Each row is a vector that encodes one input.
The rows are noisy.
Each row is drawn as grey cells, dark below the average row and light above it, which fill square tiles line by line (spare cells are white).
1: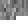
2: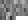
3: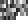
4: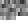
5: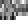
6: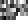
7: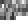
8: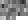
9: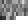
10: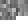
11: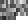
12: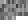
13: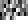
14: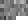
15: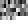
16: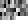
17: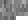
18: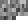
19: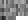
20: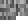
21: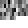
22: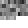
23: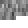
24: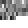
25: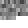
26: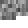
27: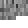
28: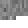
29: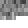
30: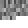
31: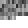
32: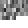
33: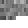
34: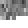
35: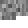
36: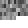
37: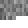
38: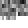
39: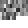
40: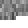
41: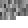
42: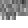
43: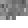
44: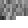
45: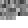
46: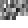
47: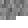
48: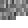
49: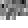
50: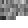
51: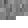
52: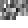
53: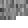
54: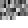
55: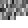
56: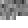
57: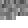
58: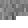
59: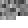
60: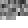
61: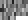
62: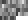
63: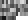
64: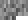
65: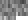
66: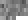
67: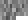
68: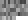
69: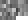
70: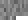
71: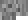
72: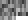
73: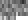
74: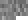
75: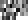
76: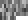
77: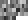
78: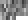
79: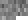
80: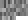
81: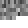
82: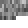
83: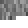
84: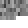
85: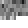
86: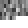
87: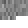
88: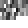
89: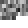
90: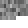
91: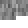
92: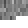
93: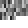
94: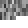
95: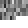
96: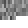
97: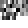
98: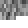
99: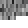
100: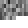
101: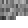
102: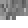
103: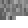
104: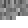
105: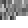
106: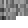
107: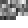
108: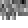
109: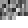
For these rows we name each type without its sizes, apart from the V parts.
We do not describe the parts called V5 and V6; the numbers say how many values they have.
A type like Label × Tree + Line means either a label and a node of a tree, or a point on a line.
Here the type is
(Bool × Bool × Bool + Unit) × V5 + Line × V6.
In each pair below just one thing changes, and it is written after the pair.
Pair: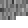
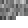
the place on the line
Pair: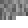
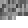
the place on the line
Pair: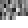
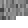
the place on the line
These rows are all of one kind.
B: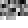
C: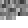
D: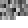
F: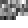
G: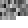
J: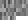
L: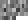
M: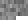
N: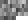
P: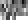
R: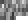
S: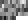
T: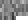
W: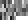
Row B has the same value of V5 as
D, P and T.
